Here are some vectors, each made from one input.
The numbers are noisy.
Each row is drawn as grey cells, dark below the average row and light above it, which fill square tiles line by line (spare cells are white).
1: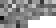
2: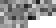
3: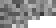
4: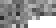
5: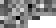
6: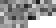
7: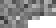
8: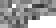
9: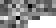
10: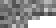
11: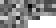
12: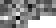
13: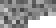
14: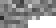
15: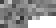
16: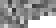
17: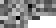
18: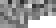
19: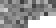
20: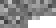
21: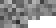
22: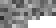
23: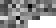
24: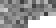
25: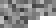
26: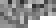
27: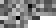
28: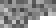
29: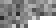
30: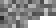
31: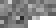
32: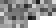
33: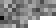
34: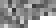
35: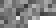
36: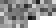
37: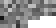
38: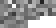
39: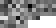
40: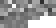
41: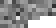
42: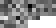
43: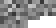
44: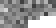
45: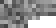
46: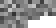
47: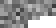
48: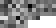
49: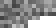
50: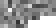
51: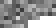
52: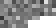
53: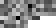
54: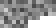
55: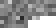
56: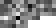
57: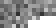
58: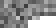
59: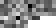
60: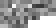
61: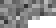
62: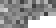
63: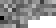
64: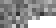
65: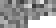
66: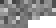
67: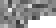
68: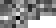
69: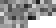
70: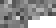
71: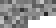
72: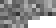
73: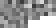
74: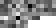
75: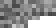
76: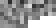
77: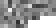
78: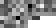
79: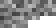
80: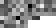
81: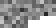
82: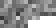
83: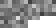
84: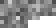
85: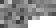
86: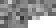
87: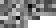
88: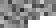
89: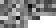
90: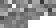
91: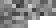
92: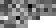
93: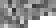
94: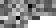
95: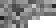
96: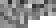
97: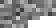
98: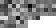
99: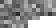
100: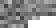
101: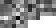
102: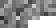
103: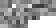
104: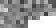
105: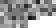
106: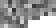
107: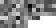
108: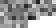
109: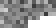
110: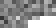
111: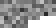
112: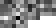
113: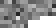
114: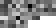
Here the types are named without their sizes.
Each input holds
either a node of a tree, or a list of points on a line.
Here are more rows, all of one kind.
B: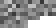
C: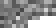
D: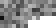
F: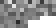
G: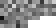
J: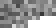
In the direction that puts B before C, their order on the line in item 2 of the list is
F, B, J, C, D, G.
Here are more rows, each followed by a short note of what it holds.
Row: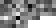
a node of a tree
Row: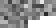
a list of one item
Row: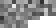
a list of two items
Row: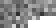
a list of two items
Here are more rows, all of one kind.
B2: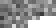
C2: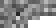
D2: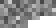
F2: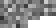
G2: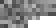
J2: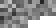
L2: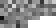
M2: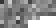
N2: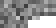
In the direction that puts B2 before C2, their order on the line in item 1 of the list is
L2, F2, J2, B2, G2, C2, N2, M2, D2.
